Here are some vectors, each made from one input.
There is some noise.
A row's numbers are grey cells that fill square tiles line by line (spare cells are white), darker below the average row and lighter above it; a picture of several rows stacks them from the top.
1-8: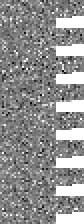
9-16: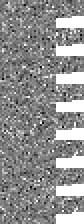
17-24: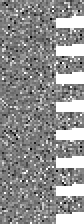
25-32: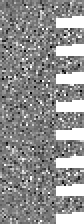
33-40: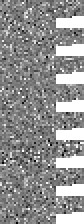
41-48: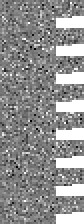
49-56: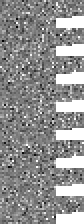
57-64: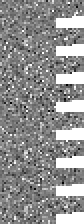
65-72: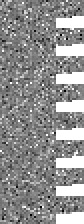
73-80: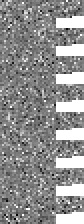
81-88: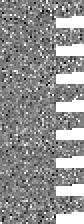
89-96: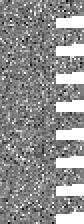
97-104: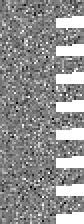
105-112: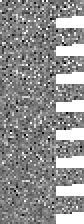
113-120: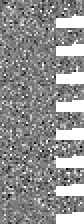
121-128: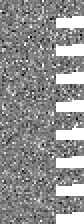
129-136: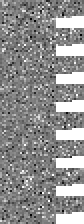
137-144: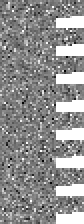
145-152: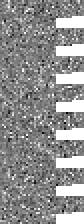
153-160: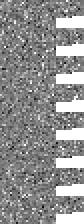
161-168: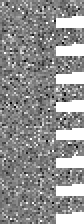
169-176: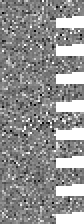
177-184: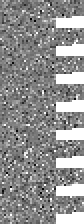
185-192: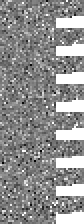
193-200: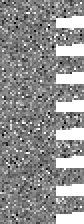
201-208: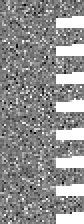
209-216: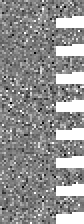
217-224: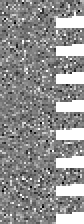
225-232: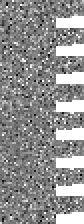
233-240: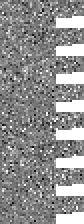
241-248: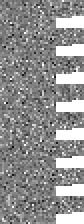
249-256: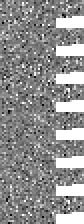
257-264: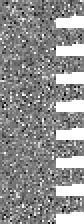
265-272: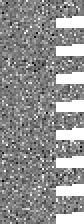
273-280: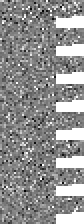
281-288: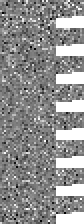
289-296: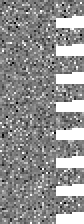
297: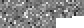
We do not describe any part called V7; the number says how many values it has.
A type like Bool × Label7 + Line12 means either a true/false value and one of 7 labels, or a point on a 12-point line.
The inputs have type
(Bool × Bool × Bool × Bool × Line15 + V7) × Label12.
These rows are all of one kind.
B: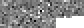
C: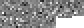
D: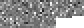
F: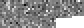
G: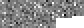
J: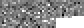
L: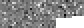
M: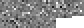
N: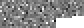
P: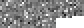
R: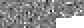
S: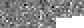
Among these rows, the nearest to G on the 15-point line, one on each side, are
B and F.
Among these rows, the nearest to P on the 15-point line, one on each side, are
F and N.
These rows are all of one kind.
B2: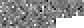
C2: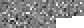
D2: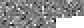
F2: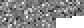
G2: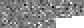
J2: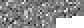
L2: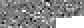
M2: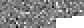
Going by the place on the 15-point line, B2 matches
F2 and G2.
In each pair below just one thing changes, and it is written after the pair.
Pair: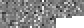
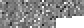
one of the four true/false values
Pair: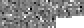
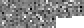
one of the four true/false values
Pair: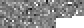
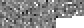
one of the four true/false values
